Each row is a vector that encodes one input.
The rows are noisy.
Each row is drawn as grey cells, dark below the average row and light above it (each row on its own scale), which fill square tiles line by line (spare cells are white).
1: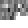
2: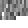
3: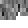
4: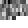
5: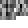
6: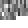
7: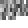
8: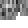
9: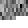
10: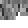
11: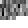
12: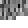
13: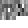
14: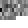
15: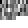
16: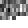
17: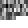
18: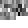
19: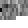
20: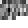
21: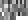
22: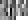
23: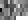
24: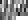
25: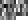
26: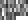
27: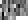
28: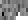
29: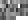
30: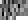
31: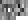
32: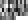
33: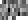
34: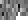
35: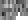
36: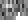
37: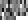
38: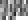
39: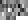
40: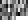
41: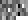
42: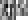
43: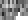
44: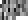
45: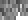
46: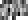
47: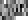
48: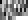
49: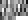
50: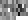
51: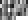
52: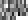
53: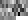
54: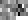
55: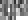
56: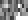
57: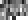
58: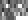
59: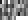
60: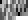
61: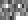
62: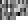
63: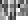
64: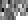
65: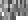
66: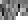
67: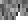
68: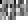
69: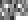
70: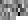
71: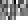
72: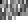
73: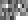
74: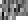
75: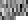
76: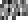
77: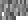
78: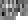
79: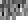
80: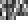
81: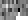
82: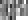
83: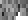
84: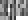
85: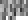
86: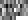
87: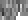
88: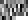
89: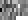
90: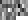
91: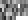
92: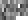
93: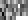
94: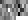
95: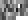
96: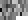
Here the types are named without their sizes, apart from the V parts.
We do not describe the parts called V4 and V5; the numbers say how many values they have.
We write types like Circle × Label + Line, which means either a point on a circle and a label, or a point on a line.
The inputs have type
Bool × (Circle + V5) × V4.
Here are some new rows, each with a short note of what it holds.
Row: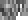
a point on a circle, a true/false value and a value of V4
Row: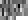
a point on a circle, a true/false value and a value of V4
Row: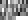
a true/false value, a value of V4 and a value of V5
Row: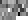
a true/false value, a value of V4 and a value of V5
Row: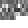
a point on a circle, a true/false value and a value of V4
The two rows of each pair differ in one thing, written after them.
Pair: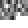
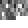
the true/false value
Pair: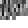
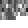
the place on the circle
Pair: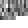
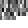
the true/false value
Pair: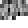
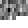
the value of V4
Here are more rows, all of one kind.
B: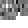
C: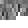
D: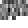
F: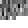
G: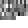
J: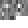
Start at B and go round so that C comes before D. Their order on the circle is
B, C, F, D, G, J.
